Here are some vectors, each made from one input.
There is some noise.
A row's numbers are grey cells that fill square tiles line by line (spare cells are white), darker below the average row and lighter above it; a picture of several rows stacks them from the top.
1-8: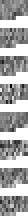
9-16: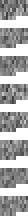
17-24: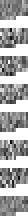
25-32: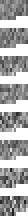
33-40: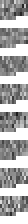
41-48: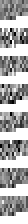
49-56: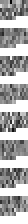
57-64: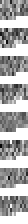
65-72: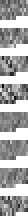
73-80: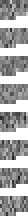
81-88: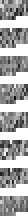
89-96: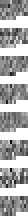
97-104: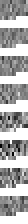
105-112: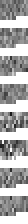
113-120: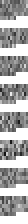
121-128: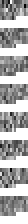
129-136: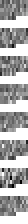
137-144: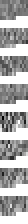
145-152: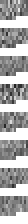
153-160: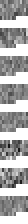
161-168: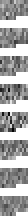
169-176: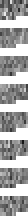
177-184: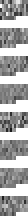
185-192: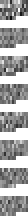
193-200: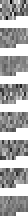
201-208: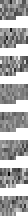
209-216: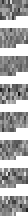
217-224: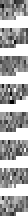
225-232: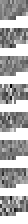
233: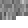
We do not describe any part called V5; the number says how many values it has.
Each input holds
one of 4 labels, a true/false value and a value of V5.
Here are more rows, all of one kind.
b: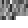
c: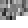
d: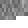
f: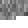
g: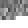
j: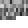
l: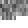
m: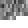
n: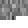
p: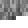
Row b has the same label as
c and d.
